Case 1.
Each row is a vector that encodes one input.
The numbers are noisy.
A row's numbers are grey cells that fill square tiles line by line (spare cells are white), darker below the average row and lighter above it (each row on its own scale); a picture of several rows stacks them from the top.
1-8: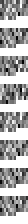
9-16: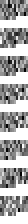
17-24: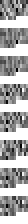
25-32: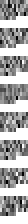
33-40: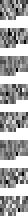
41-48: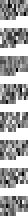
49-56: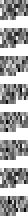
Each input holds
a point on a 10-point line.
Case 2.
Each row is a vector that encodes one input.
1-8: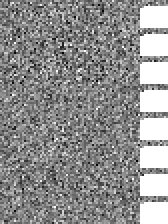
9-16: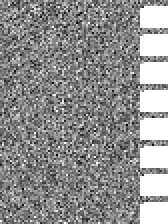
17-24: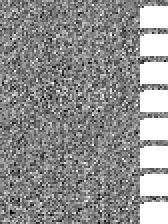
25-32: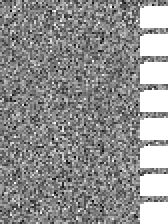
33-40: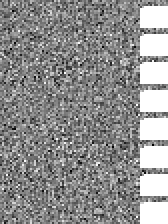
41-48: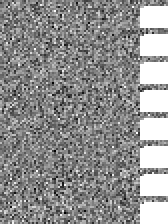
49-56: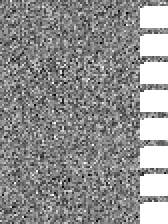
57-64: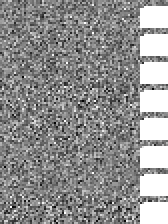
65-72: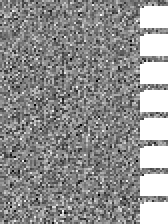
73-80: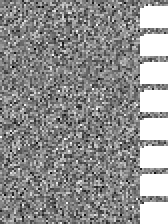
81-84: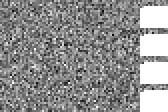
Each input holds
one of 9 labels.
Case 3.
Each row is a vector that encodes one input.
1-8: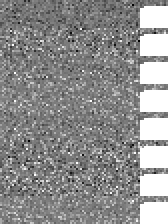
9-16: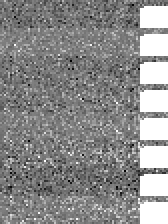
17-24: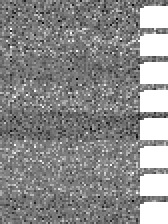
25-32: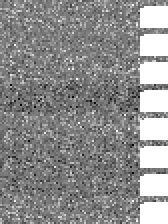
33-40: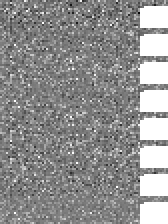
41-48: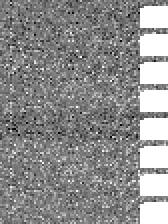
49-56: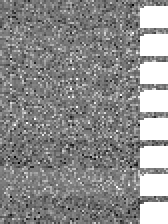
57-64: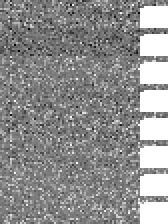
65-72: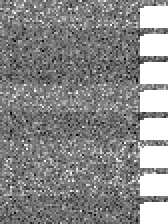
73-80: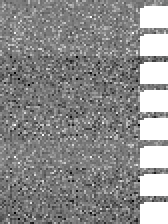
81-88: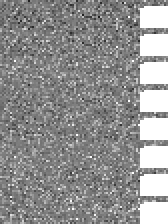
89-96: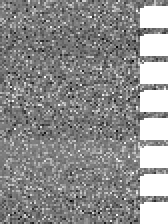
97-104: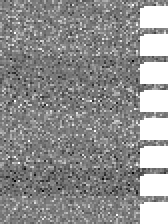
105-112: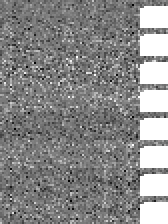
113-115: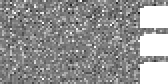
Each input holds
one of 9 labels.
